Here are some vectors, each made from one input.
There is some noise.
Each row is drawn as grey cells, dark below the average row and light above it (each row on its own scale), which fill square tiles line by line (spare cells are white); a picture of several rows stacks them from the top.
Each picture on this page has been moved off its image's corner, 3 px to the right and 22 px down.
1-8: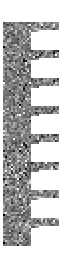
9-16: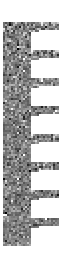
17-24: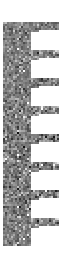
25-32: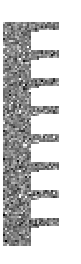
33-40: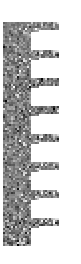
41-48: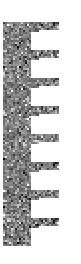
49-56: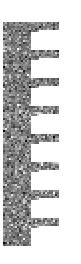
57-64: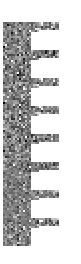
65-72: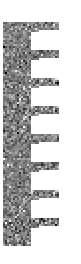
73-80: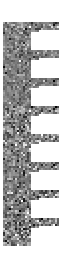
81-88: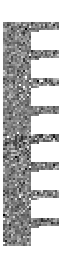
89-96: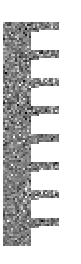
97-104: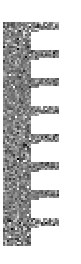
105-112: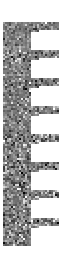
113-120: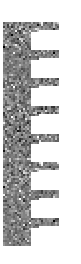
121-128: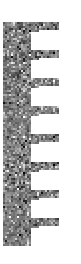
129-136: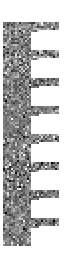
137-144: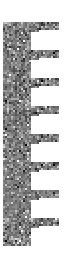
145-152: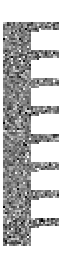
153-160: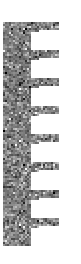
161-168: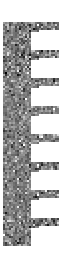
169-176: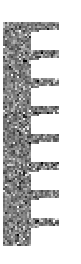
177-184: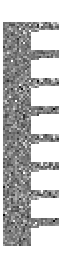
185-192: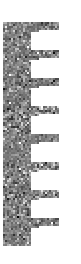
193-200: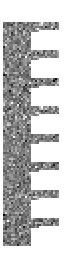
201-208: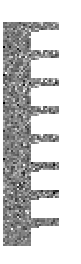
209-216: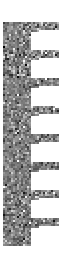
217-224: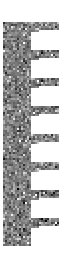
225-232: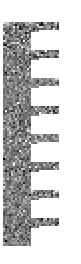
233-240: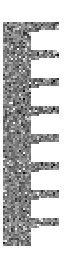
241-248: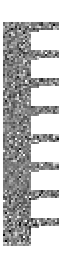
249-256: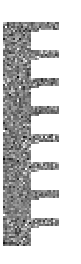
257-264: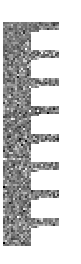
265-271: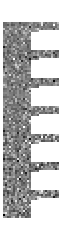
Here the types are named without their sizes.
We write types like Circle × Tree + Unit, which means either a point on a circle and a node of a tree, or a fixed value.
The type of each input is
(Bool × Circle + Unit) × Line.
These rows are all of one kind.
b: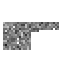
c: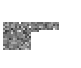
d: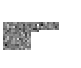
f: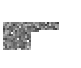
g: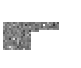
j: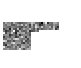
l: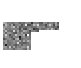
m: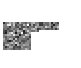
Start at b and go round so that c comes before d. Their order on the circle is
b, c, d, f, g, j, m, l.
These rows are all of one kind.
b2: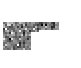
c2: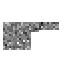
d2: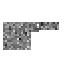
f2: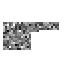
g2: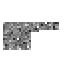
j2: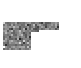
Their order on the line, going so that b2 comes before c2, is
b2, j2, c2, g2, d2, f2.
